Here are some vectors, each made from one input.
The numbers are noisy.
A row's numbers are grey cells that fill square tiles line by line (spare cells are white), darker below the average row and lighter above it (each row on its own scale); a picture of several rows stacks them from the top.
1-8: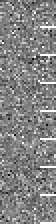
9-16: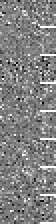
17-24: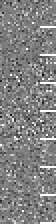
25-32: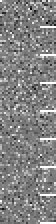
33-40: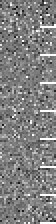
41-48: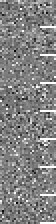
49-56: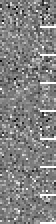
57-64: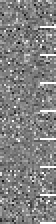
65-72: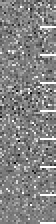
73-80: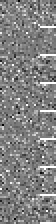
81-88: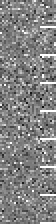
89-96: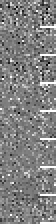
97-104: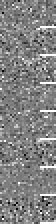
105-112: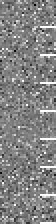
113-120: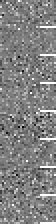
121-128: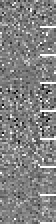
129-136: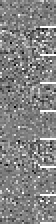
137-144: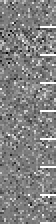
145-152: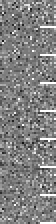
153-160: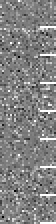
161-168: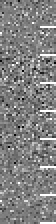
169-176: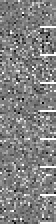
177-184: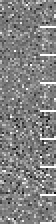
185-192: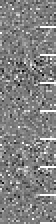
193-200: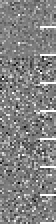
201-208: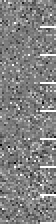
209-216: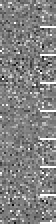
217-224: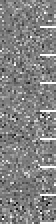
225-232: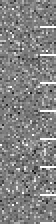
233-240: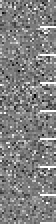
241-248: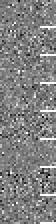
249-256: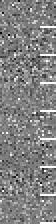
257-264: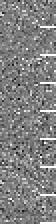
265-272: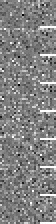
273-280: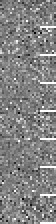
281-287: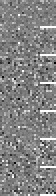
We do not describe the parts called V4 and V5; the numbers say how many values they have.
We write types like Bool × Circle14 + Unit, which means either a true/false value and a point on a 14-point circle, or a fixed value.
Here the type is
Bool × Bool × Bool × Bool × (Line7 + V4) × V5 + Line3 × Line3.
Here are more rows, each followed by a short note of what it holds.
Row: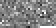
a point on a 7-point line, four true/false values and a value of V5
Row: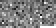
a point on each of two 3-point lines
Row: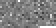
four true/false values, a value of V4 and a value of V5
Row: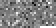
four true/false values, a value of V4 and a value of V5
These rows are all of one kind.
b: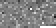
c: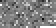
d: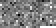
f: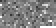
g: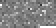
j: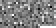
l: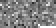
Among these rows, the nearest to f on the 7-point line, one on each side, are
b and g.
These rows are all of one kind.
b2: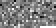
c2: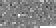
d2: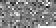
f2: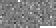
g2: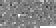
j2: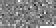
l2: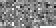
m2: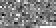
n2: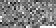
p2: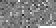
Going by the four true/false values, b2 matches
c2, g2 and l2.
